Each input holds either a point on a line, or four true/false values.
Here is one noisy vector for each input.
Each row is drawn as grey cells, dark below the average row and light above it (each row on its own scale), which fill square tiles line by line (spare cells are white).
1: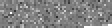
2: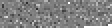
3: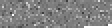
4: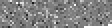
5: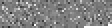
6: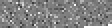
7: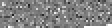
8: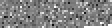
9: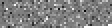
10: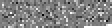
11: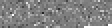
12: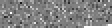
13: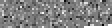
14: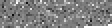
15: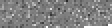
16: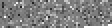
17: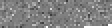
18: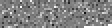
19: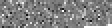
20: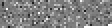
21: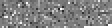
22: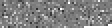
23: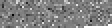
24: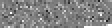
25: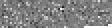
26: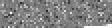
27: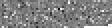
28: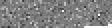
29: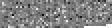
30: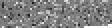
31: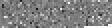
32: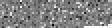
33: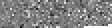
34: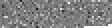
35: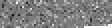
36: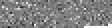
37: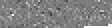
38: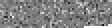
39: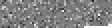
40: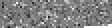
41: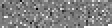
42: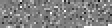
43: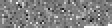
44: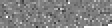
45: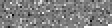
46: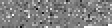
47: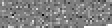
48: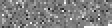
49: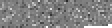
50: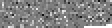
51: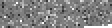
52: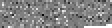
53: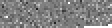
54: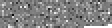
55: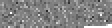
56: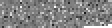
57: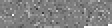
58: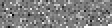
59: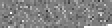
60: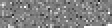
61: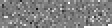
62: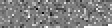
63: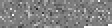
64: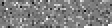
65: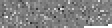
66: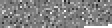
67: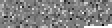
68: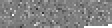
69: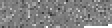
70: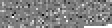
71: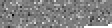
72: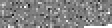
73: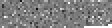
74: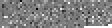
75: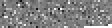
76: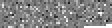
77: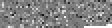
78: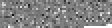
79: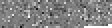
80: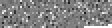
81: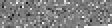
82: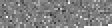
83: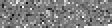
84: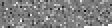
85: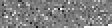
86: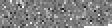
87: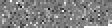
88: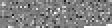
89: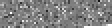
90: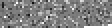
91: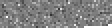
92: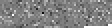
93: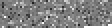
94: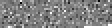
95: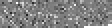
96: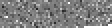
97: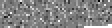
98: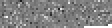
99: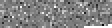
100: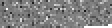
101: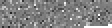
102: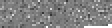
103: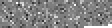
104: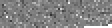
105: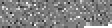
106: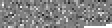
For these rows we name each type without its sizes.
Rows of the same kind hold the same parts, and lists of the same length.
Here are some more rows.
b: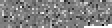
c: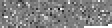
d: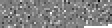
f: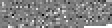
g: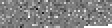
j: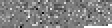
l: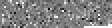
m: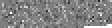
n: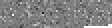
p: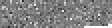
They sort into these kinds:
b, d, f, m
c, g, j, l, n, p

